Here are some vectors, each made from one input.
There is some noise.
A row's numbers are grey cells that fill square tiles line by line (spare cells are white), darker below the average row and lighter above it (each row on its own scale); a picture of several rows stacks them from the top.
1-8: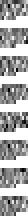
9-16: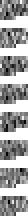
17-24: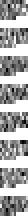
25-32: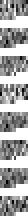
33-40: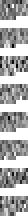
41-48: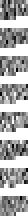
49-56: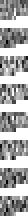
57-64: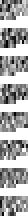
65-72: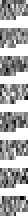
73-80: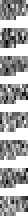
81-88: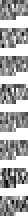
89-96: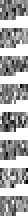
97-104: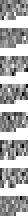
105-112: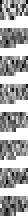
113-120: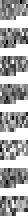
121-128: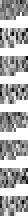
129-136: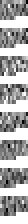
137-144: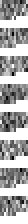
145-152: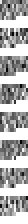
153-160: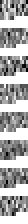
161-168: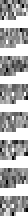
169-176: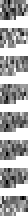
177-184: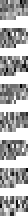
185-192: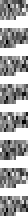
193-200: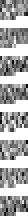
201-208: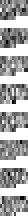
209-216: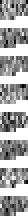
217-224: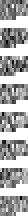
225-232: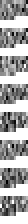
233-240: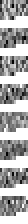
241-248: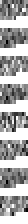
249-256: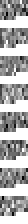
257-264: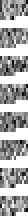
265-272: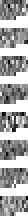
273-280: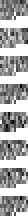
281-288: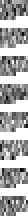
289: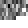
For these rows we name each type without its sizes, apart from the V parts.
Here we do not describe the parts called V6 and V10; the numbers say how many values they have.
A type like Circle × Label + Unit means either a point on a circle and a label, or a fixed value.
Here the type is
(Bool × V6 × V10 + Unit) × Label.
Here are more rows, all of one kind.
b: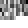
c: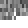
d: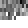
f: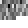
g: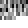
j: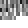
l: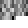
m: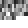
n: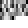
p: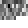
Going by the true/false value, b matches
c, d, g and j.
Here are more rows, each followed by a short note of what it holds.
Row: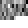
a label
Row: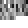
a label, a true/false value, a value of V6 and a value of V10
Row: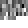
a label, a true/false value, a value of V6 and a value of V10
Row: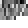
a label, a true/false value, a value of V6 and a value of V10
